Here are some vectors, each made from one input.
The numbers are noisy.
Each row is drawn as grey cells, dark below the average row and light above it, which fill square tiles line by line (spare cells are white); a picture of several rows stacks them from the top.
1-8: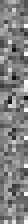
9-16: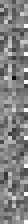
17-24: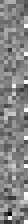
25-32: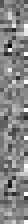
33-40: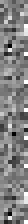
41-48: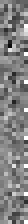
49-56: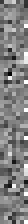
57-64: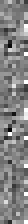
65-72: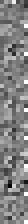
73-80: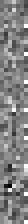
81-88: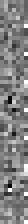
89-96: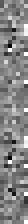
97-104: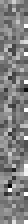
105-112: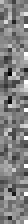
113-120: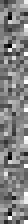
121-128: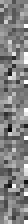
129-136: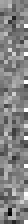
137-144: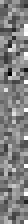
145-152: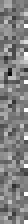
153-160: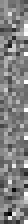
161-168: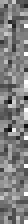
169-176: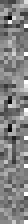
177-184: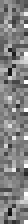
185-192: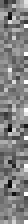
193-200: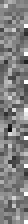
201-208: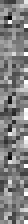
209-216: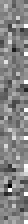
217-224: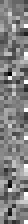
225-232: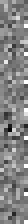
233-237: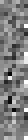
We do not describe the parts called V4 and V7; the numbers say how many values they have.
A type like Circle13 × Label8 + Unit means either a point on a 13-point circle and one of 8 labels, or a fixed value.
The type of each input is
Line8 × List2(Bool × V7) × V4.
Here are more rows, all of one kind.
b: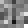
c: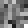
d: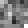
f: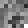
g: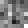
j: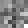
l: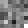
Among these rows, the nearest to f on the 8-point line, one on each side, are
d and l.
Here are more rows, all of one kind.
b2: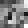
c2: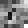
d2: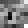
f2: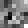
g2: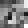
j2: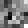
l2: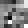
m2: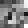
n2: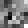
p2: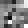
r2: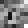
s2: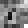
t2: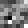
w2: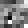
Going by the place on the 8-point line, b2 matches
g2, m2, r2 and w2.
